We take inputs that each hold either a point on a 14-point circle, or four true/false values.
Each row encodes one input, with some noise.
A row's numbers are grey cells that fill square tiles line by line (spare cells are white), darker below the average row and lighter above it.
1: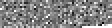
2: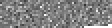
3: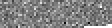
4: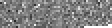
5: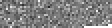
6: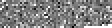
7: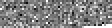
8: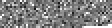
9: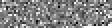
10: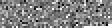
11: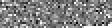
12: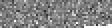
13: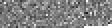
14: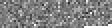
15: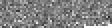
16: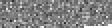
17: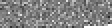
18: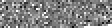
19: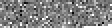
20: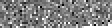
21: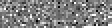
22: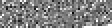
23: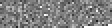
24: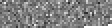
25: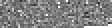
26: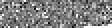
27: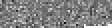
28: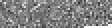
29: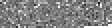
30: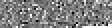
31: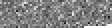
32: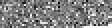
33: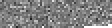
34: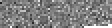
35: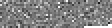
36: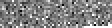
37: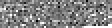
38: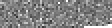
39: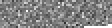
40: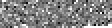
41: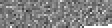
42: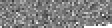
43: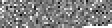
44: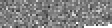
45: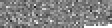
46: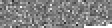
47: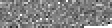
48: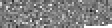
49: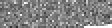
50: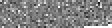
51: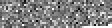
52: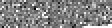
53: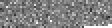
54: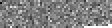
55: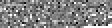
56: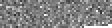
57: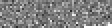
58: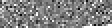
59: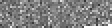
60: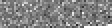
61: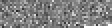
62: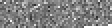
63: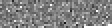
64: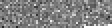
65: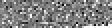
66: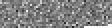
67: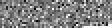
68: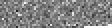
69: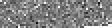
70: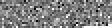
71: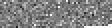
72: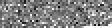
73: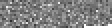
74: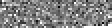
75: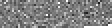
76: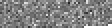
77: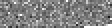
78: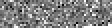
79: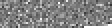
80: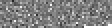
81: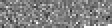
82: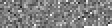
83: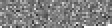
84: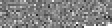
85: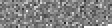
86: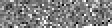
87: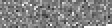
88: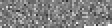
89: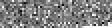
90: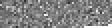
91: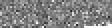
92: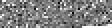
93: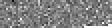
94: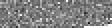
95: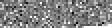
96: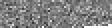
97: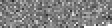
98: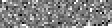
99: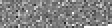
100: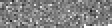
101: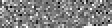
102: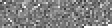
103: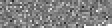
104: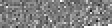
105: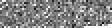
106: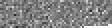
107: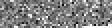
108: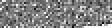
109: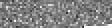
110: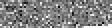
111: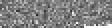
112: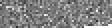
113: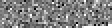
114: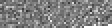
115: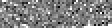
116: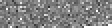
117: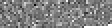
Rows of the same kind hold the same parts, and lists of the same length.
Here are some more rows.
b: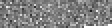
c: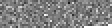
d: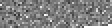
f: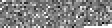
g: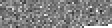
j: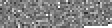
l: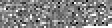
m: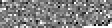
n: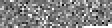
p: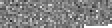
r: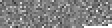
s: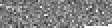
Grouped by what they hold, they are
b, c, d, g, j, p, r, s
f, l, m, n

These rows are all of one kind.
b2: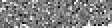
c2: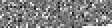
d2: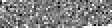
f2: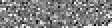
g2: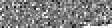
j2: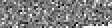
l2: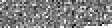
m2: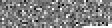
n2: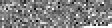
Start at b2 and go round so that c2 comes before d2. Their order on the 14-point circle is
b2, f2, n2, m2, j2, l2, g2, c2, d2.
